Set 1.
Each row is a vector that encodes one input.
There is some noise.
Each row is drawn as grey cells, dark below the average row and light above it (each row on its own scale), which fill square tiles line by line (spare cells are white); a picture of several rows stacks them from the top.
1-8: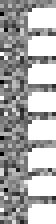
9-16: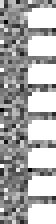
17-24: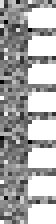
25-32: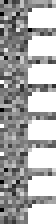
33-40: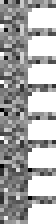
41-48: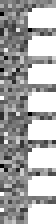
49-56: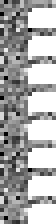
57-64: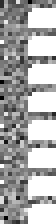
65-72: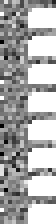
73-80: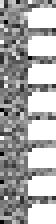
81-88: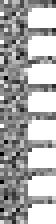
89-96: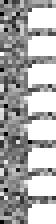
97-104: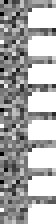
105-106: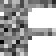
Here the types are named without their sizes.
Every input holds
three true/false values.
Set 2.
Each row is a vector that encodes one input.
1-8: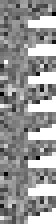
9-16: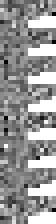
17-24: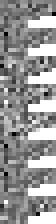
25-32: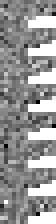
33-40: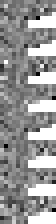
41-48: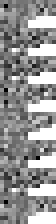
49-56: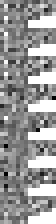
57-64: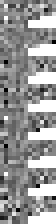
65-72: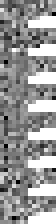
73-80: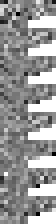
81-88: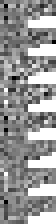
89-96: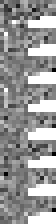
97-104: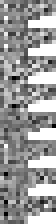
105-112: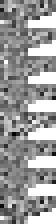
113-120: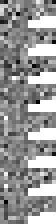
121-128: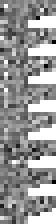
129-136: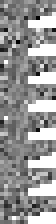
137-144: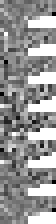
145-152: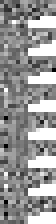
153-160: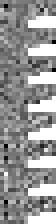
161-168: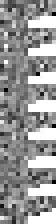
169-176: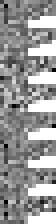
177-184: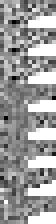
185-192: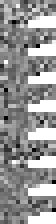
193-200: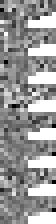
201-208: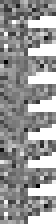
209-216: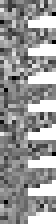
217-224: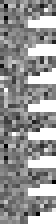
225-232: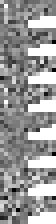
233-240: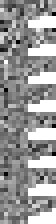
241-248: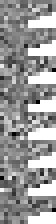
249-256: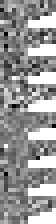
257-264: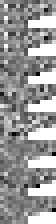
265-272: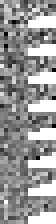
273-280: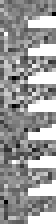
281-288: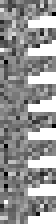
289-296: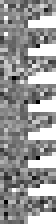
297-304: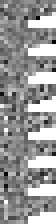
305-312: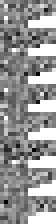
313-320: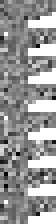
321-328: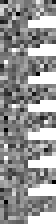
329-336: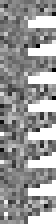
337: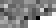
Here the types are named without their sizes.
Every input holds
either a fixed value, or four true/false values.
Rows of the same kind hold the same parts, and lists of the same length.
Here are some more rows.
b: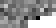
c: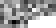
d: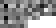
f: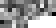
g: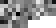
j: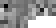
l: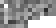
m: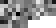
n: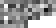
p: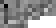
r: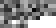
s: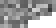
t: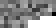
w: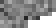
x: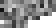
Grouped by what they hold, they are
b, c, d, f, j, l, n, p, r, s, t, w, x
g, m

